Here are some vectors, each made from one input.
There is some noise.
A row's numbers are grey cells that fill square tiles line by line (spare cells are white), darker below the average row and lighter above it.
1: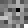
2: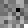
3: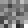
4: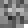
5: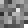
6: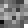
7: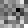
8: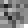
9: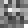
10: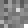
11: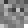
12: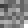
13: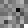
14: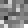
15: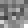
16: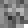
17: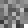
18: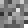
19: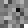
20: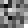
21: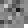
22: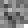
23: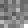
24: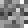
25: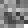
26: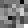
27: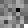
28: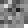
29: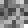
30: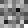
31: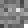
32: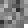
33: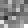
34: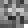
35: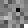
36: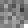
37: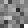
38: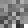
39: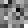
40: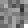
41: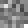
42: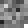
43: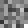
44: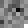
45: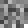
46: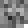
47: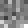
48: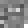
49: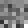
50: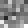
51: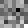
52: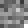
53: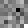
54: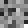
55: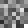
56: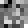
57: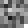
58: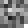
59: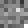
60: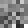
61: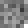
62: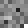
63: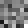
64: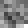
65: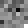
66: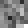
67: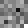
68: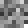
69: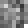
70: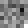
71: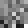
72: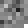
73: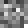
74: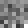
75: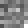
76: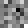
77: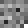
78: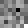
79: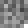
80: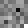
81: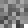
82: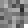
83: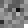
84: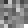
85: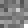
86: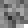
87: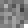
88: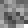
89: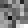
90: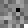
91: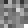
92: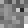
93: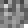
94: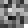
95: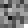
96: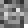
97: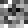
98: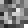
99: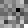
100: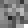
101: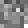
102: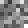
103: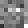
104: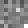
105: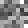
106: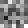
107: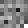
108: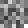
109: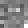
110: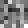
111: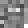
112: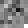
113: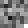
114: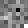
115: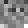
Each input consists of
a node of an 8-node tree.
